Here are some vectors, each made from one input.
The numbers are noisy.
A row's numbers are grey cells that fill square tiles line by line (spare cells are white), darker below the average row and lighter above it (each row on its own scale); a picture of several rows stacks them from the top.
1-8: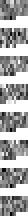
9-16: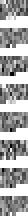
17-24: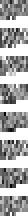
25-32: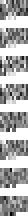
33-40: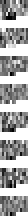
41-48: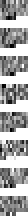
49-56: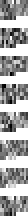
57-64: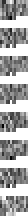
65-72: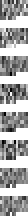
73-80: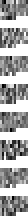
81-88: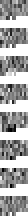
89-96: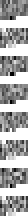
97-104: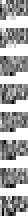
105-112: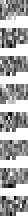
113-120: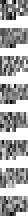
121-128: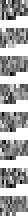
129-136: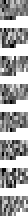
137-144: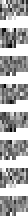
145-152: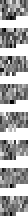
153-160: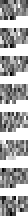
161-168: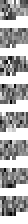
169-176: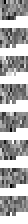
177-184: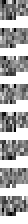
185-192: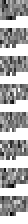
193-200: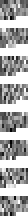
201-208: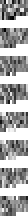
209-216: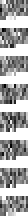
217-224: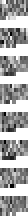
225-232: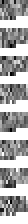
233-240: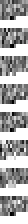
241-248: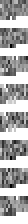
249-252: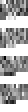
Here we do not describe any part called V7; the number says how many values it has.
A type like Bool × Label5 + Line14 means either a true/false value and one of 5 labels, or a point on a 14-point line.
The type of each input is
List2(Line11 × V7) + Tree10.
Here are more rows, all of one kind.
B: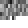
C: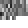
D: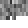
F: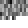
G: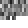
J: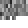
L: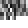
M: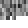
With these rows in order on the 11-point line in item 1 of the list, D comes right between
L and M.
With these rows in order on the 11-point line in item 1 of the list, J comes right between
C and L.
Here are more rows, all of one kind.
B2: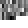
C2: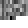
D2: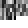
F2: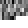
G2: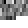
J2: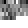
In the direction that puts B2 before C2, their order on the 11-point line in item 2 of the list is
G2, J2, F2, D2, B2, C2.
